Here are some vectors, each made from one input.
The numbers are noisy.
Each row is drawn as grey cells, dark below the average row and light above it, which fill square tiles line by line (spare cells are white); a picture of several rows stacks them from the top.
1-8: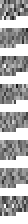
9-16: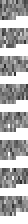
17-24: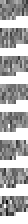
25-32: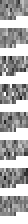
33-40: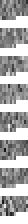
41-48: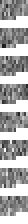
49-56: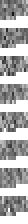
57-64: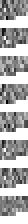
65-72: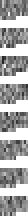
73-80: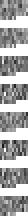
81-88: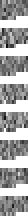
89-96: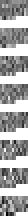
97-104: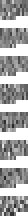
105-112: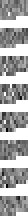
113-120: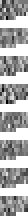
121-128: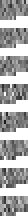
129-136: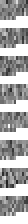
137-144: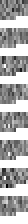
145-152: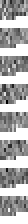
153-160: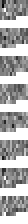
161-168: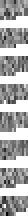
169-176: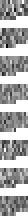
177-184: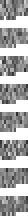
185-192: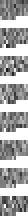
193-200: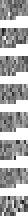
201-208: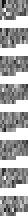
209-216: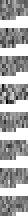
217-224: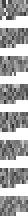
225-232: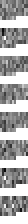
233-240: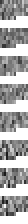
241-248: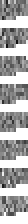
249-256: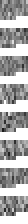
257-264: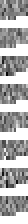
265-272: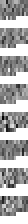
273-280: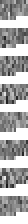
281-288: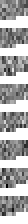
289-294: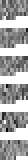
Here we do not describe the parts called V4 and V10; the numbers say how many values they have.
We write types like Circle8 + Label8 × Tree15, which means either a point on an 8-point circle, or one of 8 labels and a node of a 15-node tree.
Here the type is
Bool × V4 × V10 + Tree7 + Unit.
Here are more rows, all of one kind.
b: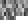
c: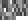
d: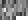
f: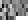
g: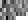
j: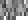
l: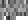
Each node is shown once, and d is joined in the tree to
c and l.
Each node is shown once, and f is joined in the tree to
g.
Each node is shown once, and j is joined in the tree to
b and l.
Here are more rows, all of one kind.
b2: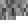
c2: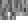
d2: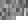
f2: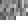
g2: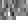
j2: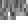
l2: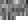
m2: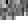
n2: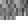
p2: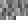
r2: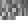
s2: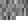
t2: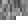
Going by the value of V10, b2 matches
c2, g2, j2 and m2.
